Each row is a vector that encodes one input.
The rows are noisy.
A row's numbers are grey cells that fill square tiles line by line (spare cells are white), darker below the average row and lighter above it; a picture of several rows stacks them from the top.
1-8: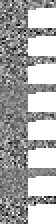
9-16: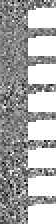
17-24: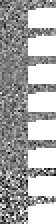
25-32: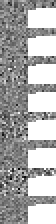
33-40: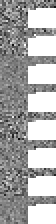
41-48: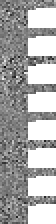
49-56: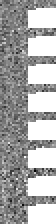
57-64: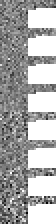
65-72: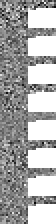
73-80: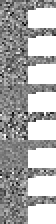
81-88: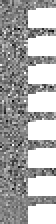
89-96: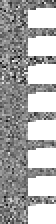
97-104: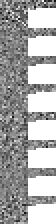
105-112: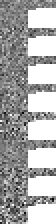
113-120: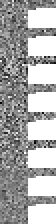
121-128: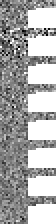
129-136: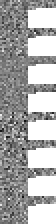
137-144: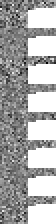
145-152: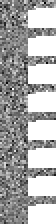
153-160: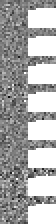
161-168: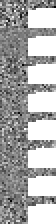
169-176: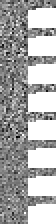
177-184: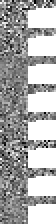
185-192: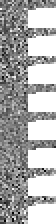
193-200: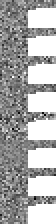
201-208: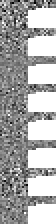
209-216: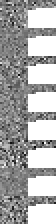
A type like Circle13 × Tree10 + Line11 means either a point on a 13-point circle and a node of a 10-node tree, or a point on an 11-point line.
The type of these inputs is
Bool × (Label7 + Line8) + Line9.
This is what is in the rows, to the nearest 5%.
About 30% of them hold a point on a 9-point line. The rest hold a true/false value, together with either one of 7 labels, or a point on an 8-point line.
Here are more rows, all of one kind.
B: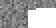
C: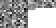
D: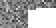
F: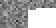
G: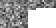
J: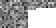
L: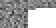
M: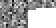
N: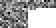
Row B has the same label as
M and N.
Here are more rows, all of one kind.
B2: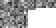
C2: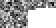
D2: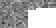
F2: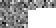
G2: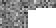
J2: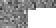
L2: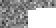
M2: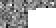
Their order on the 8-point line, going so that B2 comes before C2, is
G2, J2, F2, D2, B2, L2, C2, M2.
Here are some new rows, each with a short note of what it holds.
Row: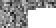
one of 7 labels and a true/false value
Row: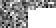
a point on an 8-point line and a true/false value
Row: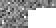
a point on a 9-point line
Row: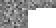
a point on an 8-point line and a true/false value
